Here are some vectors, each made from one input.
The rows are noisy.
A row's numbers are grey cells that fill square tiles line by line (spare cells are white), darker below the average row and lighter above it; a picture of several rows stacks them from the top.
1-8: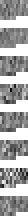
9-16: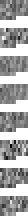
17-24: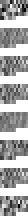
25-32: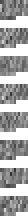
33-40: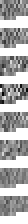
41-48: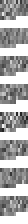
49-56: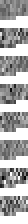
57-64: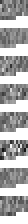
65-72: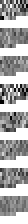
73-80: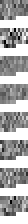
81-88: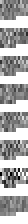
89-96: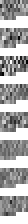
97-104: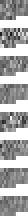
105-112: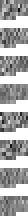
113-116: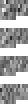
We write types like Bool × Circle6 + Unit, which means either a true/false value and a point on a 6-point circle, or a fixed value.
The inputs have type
Bool × (Tree8 + Unit) + Line10.
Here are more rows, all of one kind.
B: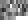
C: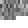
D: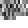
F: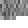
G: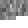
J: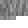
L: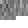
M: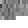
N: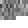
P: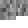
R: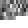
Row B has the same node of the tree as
M and R.
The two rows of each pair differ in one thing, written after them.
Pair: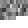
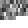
the true/false value
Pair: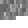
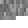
the node of the tree
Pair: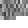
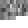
the node of the tree
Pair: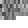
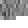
the true/false value
